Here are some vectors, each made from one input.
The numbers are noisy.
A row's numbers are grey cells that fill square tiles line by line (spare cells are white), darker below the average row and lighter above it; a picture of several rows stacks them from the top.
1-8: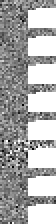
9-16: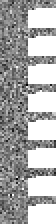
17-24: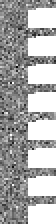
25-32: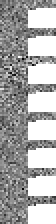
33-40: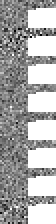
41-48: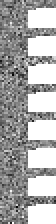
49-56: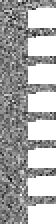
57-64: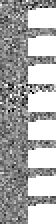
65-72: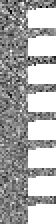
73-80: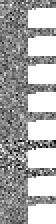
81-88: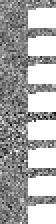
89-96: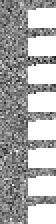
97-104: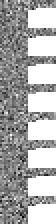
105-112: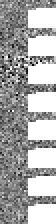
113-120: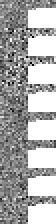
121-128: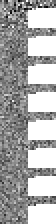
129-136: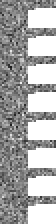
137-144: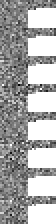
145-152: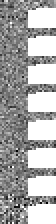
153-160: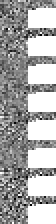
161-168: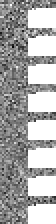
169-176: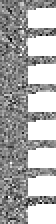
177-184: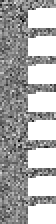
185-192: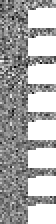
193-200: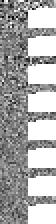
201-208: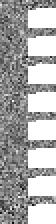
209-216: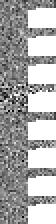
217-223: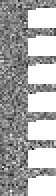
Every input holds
a point on a 16-point circle.
